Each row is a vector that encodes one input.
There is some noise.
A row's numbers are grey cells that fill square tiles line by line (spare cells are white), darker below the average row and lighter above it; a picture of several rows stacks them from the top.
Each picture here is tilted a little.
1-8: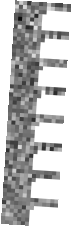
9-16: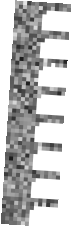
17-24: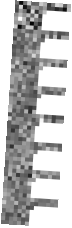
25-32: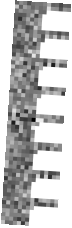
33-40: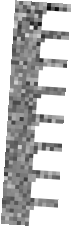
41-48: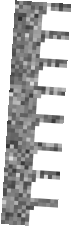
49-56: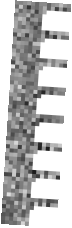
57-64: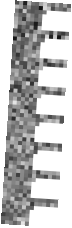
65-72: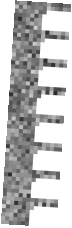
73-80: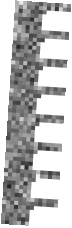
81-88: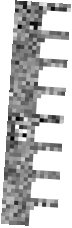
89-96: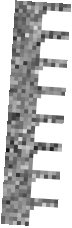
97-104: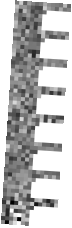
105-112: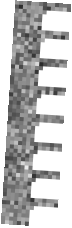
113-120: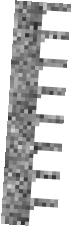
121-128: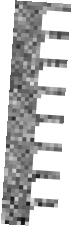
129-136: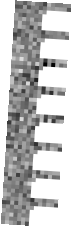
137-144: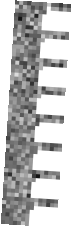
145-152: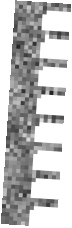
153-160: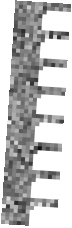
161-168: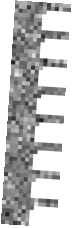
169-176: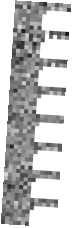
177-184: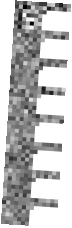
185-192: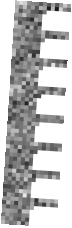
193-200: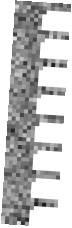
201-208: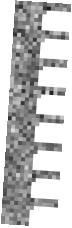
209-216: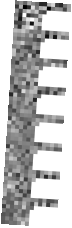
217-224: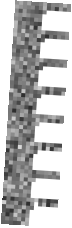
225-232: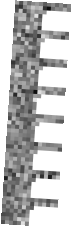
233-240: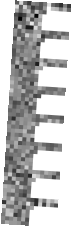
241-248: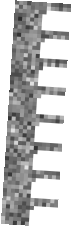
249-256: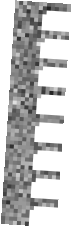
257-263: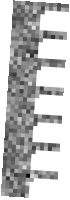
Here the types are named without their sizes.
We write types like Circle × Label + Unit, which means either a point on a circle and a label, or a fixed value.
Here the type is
Circle + Unit.
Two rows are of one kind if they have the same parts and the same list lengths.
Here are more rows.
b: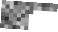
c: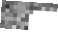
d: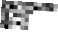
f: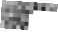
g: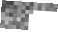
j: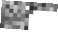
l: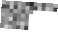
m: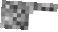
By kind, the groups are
b, c, f, g, j, l, m
d

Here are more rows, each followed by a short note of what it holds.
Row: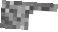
a point on a circle
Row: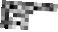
a fixed value
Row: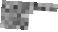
a point on a circle
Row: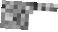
a point on a circle
